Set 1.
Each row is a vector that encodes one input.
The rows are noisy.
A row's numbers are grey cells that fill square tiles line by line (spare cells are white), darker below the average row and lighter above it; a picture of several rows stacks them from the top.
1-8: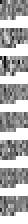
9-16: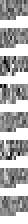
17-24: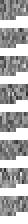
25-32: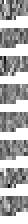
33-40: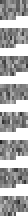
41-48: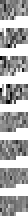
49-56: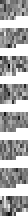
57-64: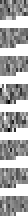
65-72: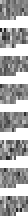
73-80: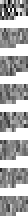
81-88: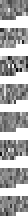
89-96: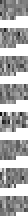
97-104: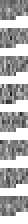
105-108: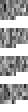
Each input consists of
a point on a 17-point circle.
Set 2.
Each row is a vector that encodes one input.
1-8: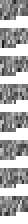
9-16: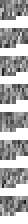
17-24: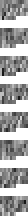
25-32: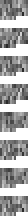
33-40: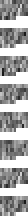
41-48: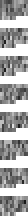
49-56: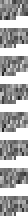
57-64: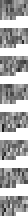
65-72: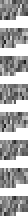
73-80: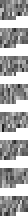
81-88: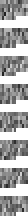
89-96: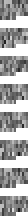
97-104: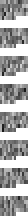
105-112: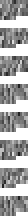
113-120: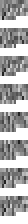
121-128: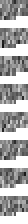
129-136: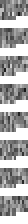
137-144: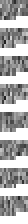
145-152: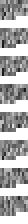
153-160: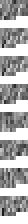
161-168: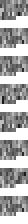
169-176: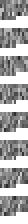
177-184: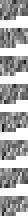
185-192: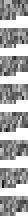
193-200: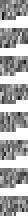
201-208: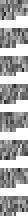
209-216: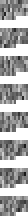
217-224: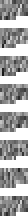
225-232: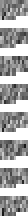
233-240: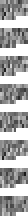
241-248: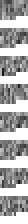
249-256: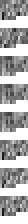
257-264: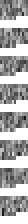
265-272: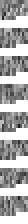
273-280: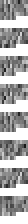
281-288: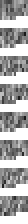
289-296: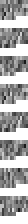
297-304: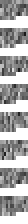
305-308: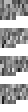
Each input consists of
a point on a 13-point circle.
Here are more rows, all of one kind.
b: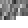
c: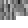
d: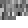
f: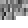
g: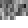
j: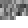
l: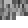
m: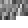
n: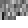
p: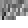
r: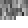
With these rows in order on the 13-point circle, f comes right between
c and p.
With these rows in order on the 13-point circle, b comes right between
m and r.
